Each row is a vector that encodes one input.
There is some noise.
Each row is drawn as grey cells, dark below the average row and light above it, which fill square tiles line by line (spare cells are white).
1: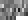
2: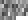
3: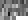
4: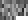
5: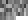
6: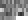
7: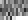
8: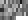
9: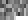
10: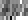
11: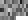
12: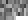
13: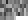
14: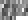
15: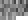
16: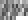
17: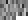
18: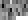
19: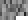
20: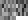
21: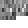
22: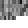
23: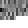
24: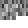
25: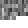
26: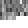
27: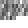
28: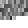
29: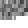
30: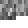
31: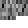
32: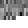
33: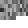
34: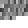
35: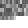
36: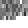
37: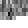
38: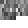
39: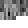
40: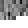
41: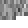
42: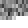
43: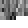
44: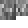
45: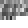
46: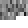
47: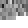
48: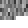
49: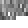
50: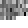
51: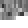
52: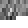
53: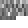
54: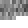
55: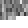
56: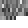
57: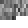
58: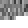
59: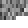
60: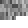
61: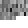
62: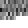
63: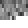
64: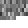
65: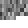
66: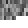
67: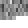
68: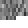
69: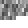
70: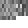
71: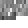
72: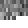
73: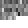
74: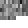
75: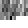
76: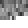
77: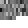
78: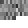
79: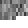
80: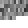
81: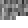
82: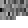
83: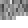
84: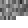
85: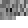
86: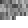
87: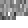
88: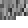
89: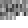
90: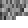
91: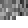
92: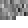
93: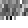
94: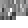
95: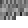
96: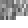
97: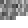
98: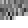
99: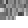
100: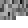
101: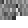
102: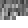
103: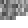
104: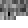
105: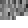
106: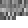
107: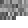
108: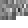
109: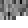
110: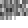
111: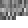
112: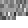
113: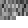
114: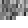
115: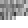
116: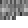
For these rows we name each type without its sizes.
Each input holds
a point on each of three lines.
